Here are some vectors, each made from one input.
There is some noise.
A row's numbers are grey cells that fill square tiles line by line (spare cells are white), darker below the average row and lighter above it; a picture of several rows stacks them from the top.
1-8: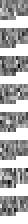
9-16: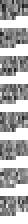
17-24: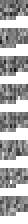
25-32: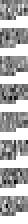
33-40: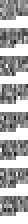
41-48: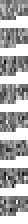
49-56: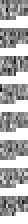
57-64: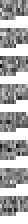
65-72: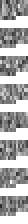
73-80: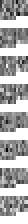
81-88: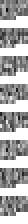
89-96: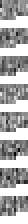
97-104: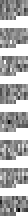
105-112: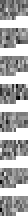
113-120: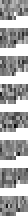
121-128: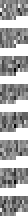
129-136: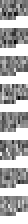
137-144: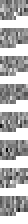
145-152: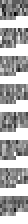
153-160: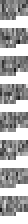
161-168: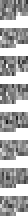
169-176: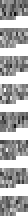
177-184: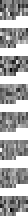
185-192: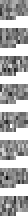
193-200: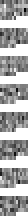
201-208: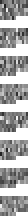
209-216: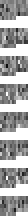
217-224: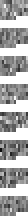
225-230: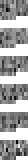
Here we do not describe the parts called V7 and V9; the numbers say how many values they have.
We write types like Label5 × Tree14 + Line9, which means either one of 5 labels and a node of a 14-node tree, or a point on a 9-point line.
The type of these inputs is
(Bool × Bool × Bool × V9 + Line8) × Circle11 × V7.
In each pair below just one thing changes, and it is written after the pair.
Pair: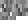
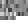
the value of V7
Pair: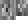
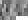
the value of V9
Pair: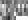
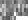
the value of V9
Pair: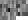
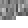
the value of V9
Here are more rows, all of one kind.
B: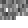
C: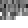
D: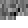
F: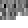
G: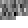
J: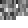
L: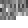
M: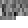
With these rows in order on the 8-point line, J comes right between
B and L.
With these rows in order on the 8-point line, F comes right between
D and M.
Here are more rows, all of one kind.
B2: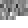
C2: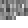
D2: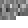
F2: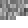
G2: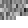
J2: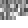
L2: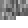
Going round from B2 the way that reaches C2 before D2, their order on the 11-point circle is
B2, C2, F2, L2, D2, J2, G2.
